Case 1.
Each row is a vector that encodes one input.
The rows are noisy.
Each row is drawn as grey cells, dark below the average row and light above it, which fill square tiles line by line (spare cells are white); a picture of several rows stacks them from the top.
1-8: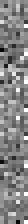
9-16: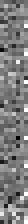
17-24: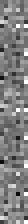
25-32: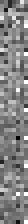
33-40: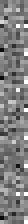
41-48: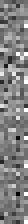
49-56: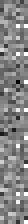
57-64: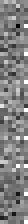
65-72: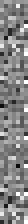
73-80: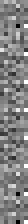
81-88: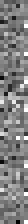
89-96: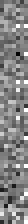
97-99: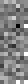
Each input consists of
either a point on an 18-point circle, or a fixed value.
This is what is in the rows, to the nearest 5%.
About 90% of them hold a point on an 18-point circle. The rest hold a fixed value.
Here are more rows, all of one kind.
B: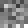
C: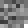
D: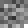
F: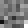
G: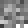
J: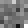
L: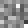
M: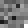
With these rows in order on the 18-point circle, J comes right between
F and L.
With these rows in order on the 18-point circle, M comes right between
C and F.
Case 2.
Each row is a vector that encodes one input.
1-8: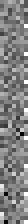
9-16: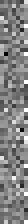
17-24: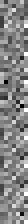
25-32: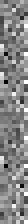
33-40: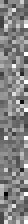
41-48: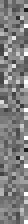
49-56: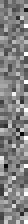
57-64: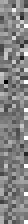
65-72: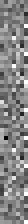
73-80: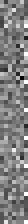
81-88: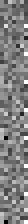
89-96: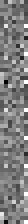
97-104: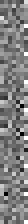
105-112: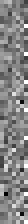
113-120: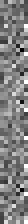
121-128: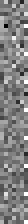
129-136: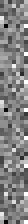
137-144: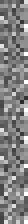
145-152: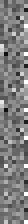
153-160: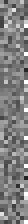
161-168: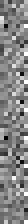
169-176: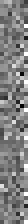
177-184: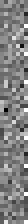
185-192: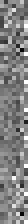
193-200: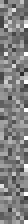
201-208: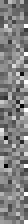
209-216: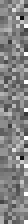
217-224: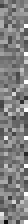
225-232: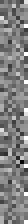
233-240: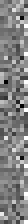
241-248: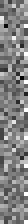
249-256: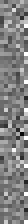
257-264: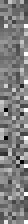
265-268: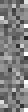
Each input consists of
a point on each of two 4-point lines.
